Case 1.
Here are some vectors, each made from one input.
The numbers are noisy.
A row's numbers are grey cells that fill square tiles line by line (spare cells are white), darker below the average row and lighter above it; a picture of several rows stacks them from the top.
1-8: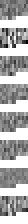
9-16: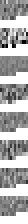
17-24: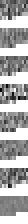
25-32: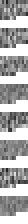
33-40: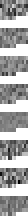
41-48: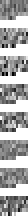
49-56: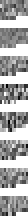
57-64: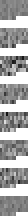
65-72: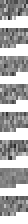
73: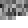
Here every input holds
a point on a 6-point line and a true/false value.
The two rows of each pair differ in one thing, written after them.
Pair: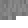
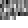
the true/false value
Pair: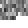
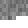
the true/false value
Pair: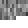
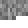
the true/false value
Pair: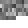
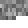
the place on the 6-point line
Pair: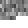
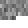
the place on the 6-point line
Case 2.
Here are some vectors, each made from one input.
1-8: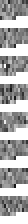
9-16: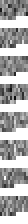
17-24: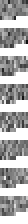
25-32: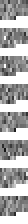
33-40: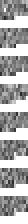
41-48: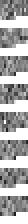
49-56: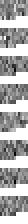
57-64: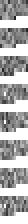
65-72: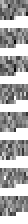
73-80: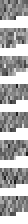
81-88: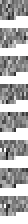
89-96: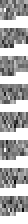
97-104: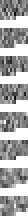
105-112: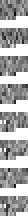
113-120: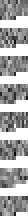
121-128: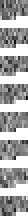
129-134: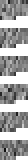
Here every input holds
a point on a 9-point line, together with either a point on an 18-point circle, or a fixed value.
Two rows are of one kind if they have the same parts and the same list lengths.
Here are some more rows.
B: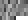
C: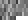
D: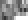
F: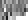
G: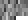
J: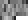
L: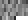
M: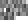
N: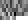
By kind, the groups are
B, C, G, J, L
D, F, M, N

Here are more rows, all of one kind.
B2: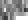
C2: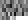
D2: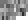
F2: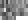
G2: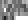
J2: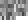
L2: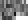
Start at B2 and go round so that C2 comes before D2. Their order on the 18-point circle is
B2, G2, F2, L2, C2, J2, D2.
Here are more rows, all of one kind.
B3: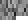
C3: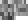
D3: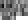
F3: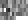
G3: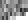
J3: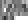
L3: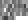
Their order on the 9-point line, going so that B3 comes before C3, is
G3, D3, B3, L3, F3, J3, C3.
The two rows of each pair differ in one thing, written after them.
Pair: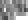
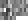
the place on the 18-point circle
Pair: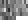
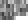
the place on the 18-point circle
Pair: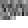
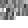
the place on the 18-point circle
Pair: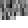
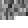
the place on the 18-point circle
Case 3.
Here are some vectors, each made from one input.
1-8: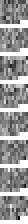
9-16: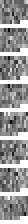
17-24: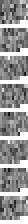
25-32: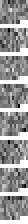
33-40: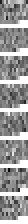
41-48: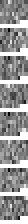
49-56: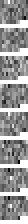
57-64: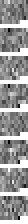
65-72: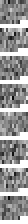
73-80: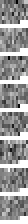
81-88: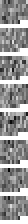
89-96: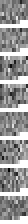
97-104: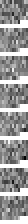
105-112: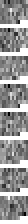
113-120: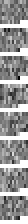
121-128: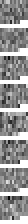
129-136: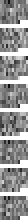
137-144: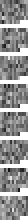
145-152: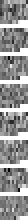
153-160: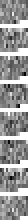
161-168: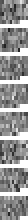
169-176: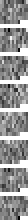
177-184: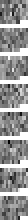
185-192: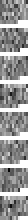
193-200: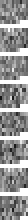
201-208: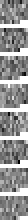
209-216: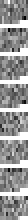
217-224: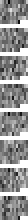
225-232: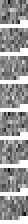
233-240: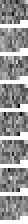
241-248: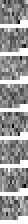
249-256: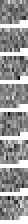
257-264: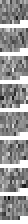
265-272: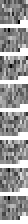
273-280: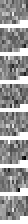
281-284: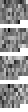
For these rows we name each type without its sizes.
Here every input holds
a point on a circle, together with either a fixed value, or four true/false values.
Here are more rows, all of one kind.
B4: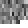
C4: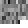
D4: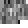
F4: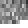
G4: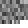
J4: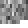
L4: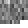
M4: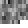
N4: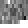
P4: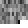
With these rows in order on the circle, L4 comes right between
G4 and N4.
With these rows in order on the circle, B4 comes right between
G4 and P4.
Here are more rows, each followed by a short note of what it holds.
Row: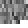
a point on a circle and four true/false values
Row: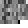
a point on a circle and four true/false values
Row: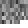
a point on a circle and four true/false values
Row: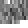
a point on a circle and four true/false values
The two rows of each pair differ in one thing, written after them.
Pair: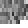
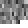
one of the four true/false values
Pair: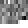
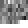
one of the four true/false values
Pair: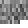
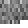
one of the four true/false values
